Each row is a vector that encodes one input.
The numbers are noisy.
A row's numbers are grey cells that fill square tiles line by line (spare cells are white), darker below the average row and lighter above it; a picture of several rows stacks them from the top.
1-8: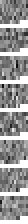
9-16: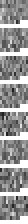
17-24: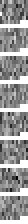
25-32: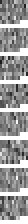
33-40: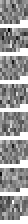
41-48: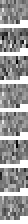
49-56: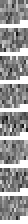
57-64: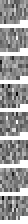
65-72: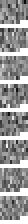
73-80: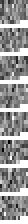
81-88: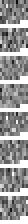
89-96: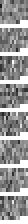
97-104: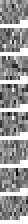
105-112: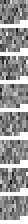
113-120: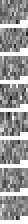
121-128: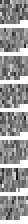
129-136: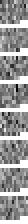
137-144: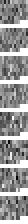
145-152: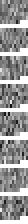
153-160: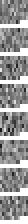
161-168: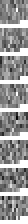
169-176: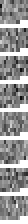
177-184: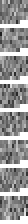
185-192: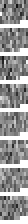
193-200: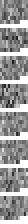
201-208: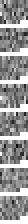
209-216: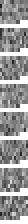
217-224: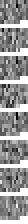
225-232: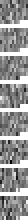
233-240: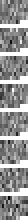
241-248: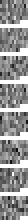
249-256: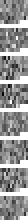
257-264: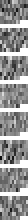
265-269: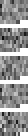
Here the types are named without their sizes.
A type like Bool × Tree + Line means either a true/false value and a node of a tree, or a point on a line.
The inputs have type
Label × (Tree + Unit).
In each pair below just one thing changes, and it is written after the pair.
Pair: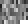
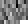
the label
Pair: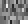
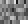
the node of the tree
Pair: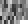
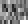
the label
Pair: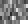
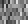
the node of the tree
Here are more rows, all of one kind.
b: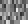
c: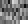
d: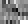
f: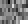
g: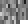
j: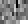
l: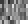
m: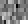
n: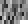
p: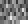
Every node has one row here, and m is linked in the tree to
b, c and g.
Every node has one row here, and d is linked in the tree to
f.
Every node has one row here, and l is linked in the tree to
f.
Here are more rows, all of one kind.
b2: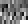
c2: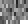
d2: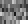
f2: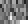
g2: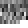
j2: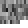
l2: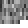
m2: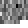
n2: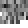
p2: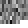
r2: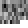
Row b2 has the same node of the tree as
n2 and r2.
